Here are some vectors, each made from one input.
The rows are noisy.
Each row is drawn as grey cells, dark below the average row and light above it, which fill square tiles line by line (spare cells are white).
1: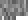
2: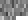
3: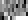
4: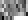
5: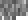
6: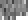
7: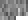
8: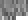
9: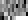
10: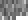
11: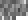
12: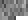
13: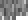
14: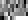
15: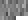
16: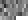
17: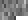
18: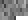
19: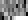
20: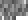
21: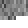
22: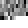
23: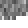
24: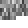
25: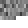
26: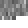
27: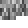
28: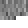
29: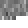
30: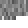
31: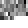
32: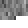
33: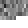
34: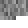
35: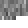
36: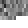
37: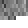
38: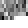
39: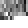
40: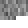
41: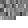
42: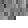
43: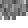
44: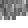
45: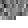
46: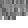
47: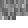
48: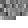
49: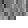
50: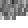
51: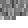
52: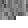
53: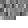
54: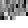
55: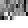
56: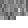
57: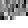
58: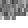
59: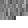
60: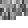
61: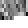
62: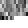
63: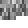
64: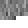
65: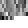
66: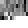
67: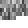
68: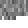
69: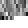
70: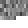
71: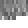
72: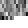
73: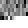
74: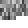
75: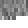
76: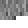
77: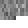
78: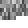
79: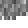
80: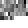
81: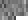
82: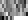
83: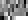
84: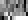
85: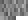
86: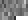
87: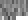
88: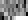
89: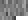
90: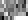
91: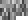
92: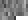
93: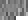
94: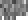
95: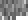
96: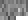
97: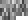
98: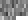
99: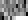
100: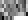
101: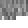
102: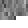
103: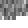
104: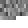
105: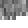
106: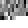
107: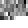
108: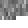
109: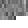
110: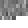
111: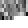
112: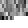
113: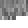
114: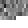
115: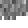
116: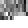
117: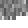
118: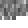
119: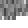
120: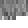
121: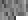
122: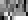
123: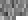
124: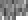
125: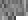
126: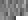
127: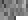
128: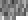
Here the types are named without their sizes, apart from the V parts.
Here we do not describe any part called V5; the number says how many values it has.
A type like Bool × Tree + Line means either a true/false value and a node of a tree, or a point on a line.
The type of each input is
Bool × V5 + List(Line).
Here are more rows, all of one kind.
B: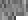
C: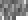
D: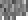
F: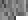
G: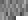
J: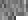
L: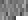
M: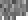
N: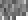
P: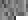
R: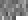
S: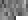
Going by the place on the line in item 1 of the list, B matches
F, J, P and S.
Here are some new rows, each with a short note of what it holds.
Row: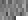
a list of two items
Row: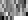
a true/false value and a value of V5
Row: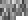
the empty list
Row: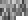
the empty list
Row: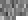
a list of one item
